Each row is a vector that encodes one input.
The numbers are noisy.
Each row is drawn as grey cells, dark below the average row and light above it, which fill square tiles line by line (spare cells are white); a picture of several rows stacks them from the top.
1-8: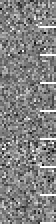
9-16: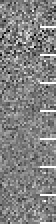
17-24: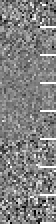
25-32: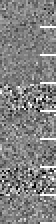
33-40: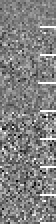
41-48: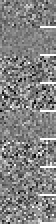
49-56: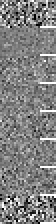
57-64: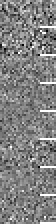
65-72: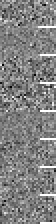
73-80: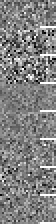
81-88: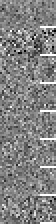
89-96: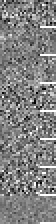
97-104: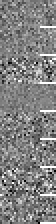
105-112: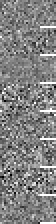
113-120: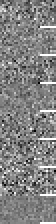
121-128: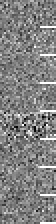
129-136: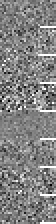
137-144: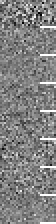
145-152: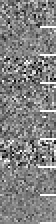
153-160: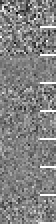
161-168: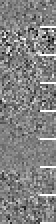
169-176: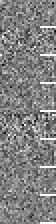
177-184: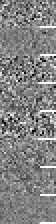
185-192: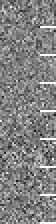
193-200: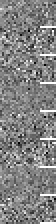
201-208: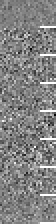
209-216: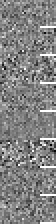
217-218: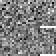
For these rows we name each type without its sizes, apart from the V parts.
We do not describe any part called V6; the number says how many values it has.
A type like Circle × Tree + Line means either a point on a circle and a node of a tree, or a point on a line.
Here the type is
Bool × Bool × Bool + Label × Tree × (Tree + V6).
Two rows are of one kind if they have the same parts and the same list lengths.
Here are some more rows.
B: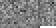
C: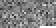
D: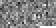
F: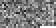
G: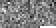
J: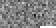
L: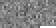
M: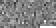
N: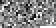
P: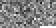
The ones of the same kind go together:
B, D, F, J, N, P
C, L
G, M

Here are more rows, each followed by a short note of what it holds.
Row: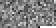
a label, a node of a tree and a value of V6
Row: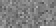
a label and a node of each of two trees
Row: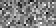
a label, a node of a tree and a value of V6
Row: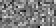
a label, a node of a tree and a value of V6
